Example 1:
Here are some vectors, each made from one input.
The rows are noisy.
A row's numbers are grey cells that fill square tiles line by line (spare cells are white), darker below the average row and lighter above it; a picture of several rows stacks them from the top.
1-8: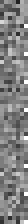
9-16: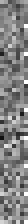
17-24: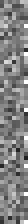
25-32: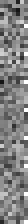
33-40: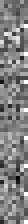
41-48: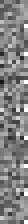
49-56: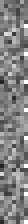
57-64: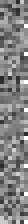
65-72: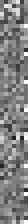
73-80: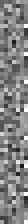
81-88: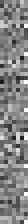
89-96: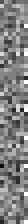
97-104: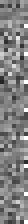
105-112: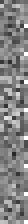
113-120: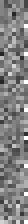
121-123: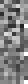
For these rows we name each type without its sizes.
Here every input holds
a point on each of two lines.
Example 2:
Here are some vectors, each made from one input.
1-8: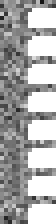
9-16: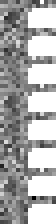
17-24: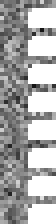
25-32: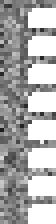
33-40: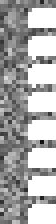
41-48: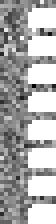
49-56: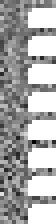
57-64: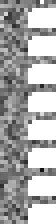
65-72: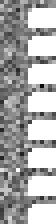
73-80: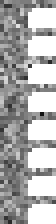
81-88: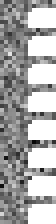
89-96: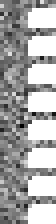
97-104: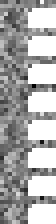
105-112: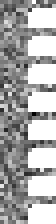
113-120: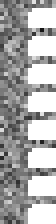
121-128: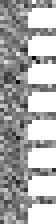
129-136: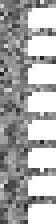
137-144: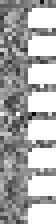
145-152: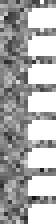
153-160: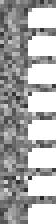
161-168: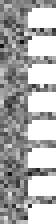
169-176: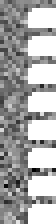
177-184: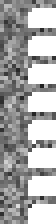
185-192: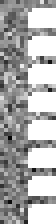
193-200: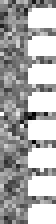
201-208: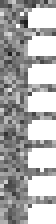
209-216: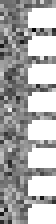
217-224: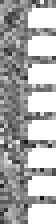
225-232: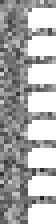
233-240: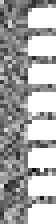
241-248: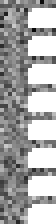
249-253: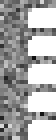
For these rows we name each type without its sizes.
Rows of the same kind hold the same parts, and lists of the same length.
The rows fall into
2 kinds.
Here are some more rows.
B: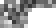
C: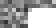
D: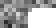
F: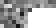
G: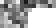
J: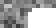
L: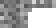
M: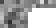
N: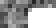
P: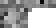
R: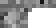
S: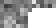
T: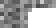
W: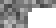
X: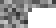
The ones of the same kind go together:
B, G
C, D, F, J, L, M, N, P, R, S, T, W, X

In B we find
a fixed value.
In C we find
three true/false values.
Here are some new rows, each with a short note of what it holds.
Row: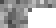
three true/false values
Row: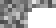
three true/false values
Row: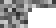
three true/false values
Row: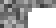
three true/false values
